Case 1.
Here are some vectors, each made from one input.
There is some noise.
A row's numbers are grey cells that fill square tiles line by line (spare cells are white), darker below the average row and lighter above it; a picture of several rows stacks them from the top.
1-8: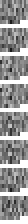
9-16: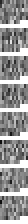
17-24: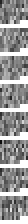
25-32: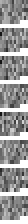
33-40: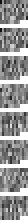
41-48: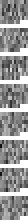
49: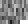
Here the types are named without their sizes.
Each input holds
a point on a line.
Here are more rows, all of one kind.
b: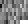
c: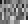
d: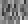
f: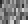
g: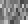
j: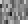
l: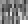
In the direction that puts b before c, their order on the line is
l, d, g, j, b, f, c.
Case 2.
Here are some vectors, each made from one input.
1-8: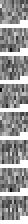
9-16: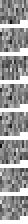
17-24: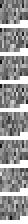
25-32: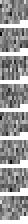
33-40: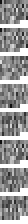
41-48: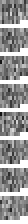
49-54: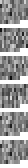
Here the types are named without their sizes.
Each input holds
a point on a line.
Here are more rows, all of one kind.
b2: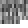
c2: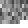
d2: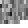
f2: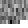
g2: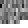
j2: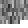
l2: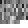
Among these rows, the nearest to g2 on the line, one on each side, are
d2 and l2.
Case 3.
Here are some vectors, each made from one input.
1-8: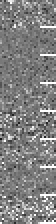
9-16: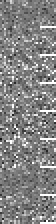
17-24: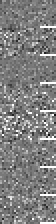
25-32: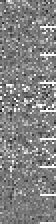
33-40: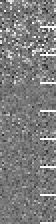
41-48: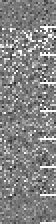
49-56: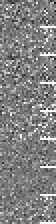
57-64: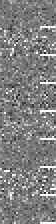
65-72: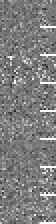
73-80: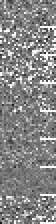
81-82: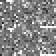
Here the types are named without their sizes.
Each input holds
either a fixed value, or a node of a tree.
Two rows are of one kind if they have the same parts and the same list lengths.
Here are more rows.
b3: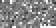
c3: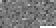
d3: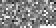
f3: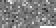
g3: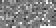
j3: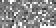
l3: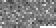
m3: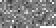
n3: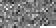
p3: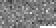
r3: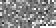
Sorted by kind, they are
b3, c3, f3, g3, j3, l3, m3, p3, r3
d3, n3

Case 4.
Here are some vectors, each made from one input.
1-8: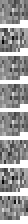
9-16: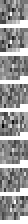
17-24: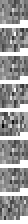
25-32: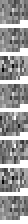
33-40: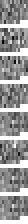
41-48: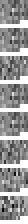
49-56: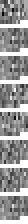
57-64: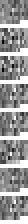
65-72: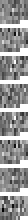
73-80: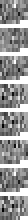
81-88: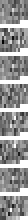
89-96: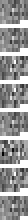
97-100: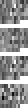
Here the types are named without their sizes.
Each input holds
a point on a line.
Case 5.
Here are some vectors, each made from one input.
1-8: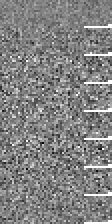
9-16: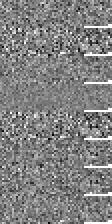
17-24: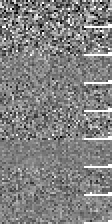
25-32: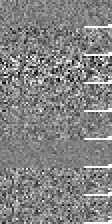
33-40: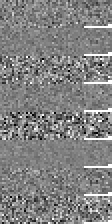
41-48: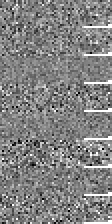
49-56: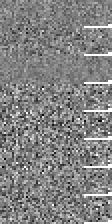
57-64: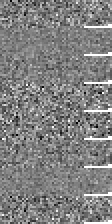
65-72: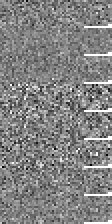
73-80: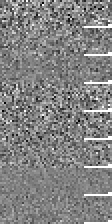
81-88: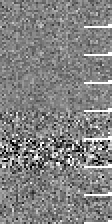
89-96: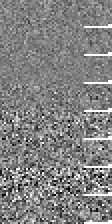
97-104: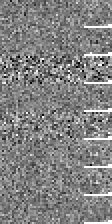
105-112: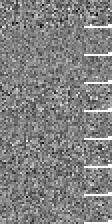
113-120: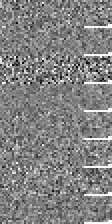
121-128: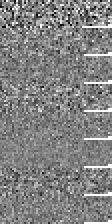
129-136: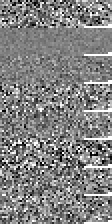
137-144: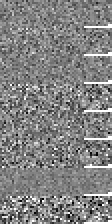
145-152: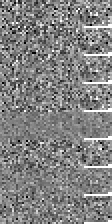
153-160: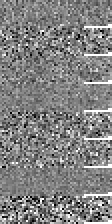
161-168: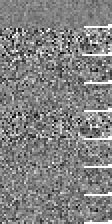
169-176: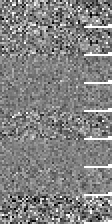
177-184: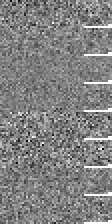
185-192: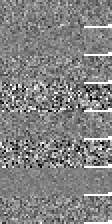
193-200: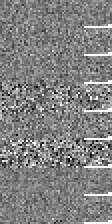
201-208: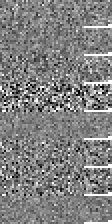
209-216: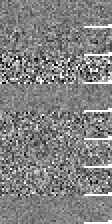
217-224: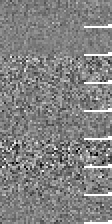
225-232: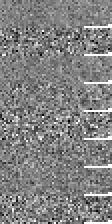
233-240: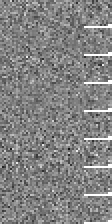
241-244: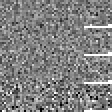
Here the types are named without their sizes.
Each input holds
a node of a tree.
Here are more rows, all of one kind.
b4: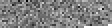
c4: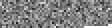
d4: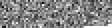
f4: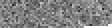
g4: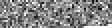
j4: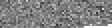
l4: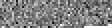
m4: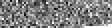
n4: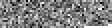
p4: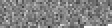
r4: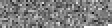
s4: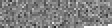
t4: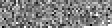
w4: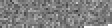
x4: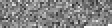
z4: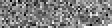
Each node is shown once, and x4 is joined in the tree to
d4.
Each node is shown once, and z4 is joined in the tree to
n4 and r4.
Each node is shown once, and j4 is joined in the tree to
r4.
